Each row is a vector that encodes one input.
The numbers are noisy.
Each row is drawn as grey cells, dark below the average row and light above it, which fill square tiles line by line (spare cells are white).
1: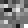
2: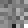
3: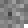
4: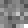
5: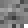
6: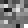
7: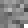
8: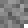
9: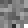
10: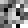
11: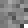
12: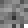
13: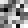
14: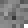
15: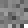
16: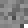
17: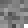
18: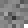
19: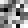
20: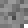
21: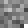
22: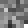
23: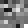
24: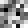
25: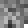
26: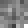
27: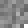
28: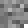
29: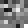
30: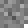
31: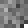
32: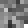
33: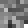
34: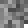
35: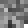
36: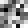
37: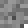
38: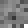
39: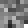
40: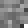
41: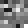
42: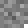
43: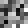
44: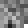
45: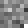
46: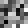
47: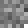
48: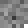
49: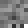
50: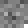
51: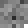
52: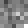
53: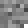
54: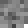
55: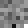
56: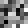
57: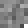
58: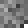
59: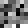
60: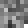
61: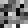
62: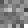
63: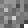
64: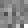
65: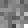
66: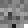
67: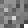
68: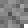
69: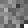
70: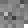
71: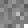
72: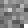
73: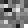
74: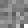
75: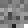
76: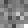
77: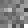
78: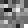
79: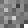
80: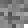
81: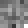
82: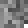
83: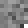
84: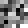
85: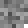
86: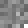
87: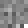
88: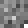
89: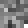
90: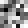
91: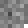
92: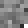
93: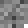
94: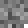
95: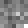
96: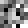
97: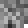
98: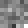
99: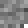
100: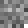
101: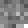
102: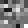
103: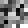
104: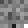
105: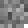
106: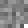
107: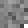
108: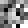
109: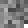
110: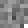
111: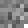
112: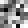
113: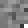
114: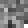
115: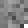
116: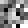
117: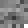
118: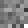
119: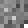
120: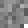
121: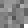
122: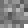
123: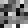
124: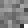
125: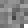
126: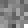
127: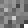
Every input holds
either a point on a 4-point line, or a list of up to three points on a 5-point line.
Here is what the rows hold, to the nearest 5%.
About 15% of them hold a point on a 4-point line. The rest are lists of up to three points on a 5-point line: about 5% of all rows are empty, 20% hold one, 30% two and 35% three.
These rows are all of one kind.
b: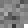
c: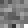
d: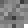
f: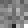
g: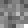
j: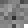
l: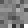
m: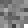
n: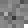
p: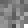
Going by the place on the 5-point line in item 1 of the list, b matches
d, j and n.
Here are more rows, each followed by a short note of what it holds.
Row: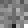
a list of three items
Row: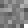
a list of two items
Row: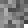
a list of one item
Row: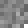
a list of two items
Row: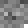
a list of three items
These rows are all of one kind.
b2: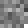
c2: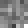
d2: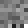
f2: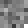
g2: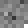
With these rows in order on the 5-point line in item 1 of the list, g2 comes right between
d2 and f2.
